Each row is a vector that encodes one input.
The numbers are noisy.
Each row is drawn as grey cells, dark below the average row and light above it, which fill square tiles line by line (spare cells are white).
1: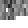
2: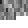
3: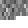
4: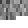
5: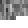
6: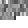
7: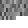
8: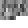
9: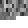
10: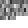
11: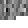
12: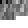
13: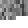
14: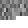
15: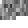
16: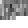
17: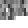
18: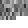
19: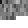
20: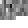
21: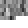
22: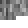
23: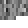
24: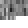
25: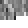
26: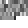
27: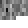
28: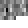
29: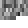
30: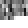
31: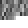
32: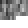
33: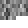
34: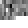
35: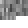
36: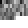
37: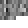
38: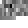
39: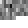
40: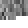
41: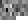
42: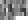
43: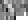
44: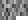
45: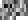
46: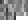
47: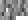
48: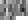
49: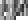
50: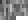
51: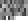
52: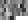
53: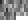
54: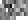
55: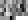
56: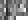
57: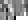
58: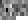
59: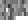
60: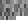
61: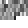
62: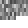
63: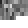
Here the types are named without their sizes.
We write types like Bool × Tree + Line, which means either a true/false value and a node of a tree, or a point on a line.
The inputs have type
Bool × (Circle + Unit).
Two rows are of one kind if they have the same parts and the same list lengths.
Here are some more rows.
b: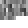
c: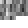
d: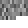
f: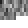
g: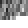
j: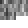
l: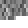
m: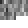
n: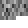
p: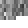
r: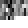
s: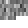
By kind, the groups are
b, c, d, g, l, n, p, r
f, j, m, s

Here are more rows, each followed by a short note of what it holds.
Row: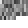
a point on a circle and a true/false value
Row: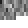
a true/false value
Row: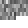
a true/false value
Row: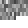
a true/false value
